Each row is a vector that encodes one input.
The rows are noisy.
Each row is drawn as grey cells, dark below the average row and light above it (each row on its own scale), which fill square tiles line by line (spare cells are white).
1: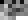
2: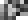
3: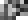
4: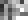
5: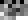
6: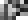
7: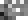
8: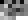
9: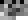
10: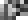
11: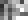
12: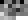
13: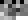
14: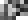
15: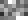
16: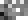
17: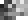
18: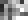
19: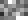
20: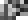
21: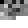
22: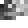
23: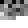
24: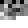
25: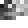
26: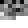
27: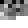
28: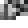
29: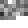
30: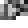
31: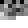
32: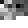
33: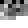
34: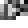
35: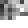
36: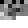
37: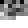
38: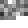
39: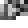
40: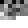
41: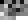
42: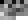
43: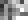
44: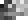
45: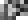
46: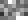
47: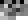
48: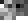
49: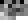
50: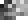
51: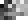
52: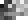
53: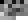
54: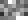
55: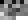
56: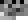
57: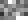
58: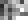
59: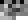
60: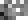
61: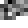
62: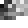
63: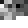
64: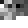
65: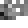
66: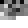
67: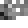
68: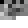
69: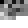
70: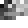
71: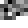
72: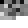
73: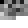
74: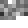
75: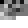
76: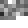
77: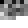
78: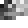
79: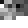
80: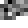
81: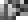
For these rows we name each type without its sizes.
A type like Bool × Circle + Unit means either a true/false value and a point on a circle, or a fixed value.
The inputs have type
Bool × Bool × Bool.
